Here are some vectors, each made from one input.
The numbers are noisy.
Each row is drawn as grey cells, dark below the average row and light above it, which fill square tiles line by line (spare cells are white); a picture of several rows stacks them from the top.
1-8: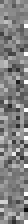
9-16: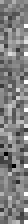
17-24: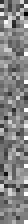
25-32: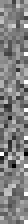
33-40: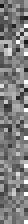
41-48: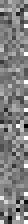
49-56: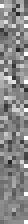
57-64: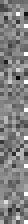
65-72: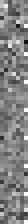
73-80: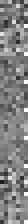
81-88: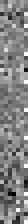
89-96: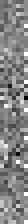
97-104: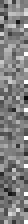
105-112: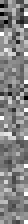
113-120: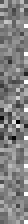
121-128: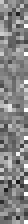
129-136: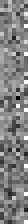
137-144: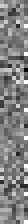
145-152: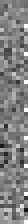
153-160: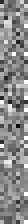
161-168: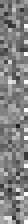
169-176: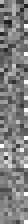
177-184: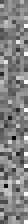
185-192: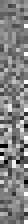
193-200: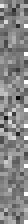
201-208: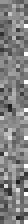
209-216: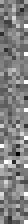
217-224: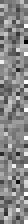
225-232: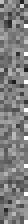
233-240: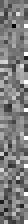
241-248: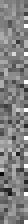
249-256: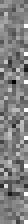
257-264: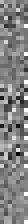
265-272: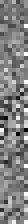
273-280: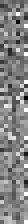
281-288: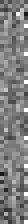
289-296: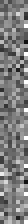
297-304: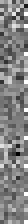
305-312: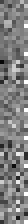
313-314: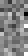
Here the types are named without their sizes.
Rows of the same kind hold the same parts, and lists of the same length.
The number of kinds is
2.
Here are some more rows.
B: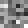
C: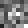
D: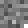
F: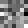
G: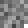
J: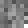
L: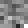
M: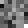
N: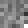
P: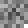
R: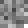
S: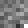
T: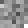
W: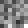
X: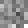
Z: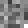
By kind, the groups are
B, C, G, J, N, T, X
D, F, L, M, P, R, S, W, Z

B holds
a label and a point on a line.
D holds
a point on a circle, a label and a point on a line.
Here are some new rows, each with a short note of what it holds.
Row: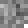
a label and a point on a line
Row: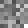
a point on a circle, a label and a point on a line
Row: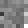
a point on a circle, a label and a point on a line
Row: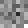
a label and a point on a line
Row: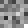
a label and a point on a line
